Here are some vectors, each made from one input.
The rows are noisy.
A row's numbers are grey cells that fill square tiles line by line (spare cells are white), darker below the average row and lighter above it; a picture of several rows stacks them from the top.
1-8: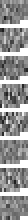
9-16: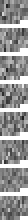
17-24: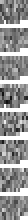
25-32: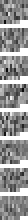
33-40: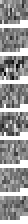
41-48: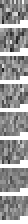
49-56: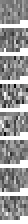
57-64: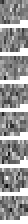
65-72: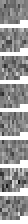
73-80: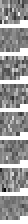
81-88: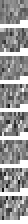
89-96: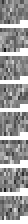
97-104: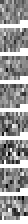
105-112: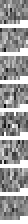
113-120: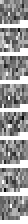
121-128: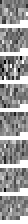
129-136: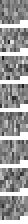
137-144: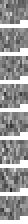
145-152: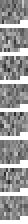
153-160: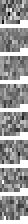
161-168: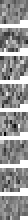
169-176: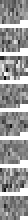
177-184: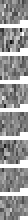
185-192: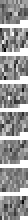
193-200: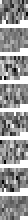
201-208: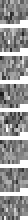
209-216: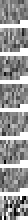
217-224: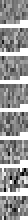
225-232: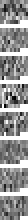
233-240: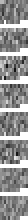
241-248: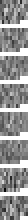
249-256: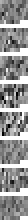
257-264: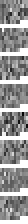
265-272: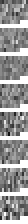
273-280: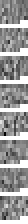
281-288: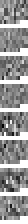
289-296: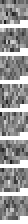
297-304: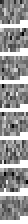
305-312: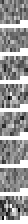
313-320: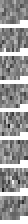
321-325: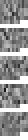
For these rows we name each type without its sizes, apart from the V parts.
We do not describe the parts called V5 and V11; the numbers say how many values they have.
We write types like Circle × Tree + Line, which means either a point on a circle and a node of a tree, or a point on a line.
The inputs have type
(Bool × Bool × Bool × Bool + List(V11) × (Tree + V5)) × Circle.
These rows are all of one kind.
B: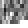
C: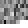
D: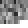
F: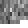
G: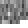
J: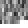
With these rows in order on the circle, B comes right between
D and J.
